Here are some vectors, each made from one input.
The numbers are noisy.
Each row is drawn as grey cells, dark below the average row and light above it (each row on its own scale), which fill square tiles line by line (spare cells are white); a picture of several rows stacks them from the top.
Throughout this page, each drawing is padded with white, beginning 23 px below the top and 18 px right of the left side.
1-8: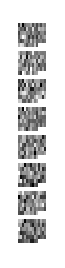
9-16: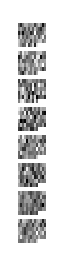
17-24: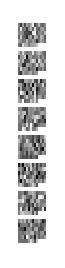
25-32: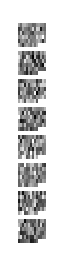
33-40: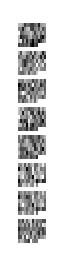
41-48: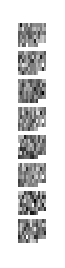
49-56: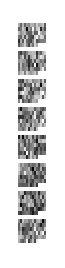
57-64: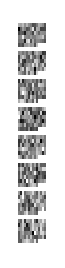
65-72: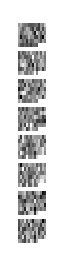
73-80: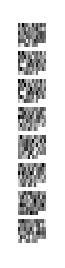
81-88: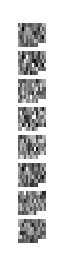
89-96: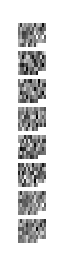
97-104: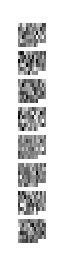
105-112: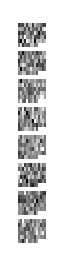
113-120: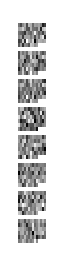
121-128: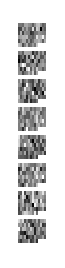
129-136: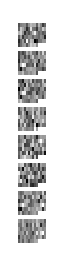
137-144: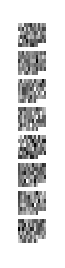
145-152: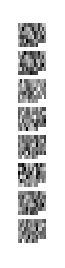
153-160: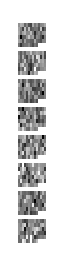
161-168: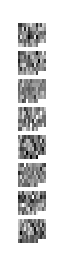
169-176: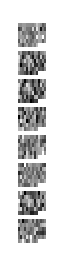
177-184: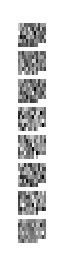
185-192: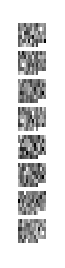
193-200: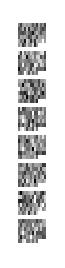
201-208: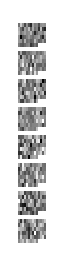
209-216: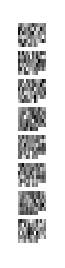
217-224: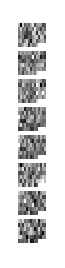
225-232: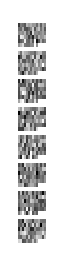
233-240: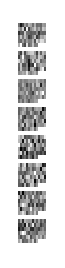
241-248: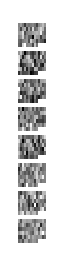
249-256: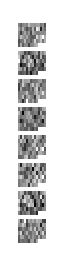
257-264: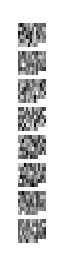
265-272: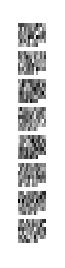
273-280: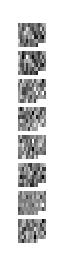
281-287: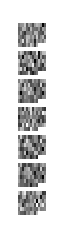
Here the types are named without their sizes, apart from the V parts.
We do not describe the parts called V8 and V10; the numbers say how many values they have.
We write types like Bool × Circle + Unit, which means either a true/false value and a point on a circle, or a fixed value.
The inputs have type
Label × Label + (Line + V10) × V8.
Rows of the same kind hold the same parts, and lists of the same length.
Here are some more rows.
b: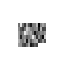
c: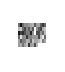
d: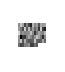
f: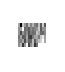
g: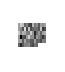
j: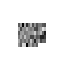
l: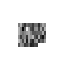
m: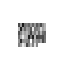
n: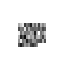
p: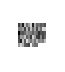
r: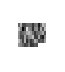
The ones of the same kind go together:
b, d, g, l, n, r
c, j, p
f, m

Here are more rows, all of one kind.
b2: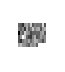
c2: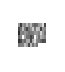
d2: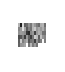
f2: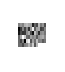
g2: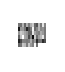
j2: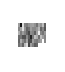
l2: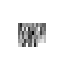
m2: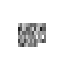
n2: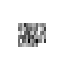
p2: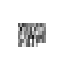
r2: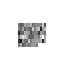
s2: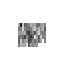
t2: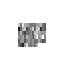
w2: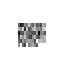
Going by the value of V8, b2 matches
c2, d2, j2 and s2.
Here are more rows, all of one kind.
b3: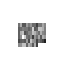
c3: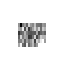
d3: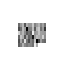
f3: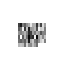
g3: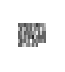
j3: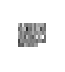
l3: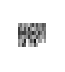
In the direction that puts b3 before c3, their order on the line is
d3, j3, b3, g3, l3, c3, f3.
